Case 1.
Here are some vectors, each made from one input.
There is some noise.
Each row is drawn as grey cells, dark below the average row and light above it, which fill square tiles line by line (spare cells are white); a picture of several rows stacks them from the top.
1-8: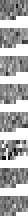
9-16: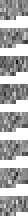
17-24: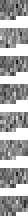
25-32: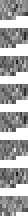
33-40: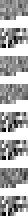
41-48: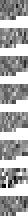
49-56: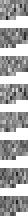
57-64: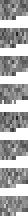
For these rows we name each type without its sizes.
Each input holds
a list of points on a line.
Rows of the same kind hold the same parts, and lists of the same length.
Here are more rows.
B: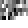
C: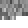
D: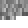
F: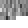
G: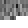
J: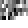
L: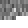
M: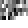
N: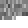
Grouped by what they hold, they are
B, J, M
C, D, F, N
G, L

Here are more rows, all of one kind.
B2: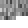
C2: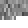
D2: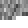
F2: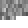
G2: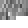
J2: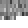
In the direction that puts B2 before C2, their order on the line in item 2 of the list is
G2, B2, D2, C2, F2, J2.
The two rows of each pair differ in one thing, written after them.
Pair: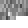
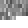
the place on the line in item 2 of the list
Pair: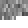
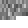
the place on the line in item 2 of the list
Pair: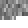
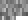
the place on the line in item 1 of the list
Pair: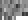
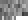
the place on the line in item 1 of the list
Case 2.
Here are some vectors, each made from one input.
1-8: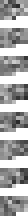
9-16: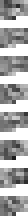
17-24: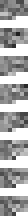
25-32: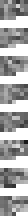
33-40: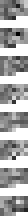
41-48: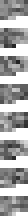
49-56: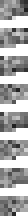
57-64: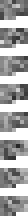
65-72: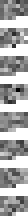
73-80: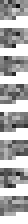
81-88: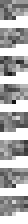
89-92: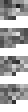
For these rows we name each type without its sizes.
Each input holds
either a node of a tree, or three true/false values.
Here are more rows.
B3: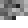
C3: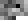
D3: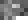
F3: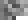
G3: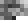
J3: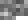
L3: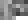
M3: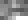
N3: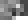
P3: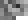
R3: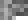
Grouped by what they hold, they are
B3, C3, F3, G3, P3
D3, J3, L3, M3, N3, R3

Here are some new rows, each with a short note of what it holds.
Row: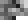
three true/false values
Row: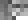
three true/false values
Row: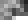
a node of a tree
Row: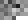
three true/false values
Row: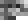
three true/false values
